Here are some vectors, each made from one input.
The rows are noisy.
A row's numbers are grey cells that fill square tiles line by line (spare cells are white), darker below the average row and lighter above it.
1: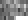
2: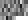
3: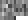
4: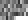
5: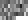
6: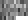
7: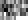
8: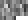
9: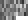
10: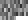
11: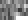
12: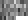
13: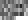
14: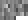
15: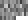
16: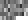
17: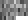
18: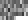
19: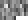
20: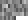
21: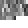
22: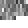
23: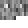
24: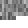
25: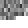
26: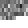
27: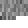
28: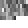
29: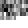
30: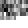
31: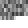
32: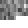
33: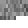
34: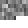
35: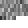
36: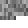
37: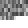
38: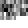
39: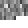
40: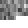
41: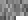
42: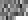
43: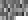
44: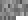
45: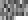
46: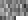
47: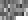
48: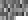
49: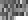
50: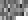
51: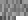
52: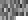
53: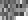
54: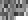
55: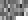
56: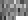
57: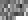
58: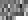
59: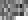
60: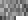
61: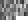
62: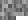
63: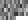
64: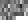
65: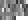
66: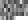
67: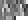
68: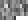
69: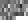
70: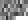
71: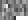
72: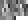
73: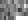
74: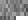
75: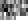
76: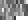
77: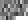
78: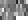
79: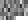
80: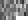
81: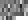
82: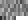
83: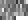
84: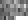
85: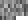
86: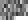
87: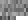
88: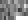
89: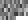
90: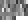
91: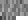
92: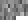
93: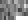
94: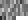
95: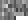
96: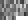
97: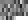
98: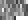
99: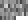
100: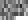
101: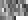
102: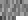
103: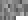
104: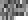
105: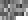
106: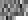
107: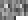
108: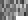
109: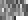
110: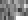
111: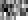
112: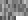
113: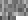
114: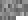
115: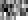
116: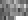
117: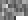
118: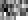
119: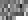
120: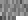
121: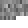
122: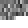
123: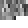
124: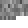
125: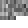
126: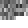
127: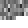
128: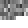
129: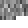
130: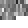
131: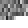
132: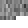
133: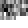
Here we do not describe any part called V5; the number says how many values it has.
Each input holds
either two values of V5, or a list of up to three points on a 4-point line.
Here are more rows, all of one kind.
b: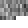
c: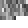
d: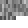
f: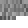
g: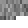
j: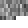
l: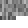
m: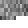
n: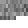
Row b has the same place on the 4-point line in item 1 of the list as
j and m.
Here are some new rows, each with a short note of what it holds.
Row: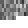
a list of one item
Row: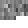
a list of three items
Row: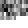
the empty list
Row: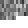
a list of one item
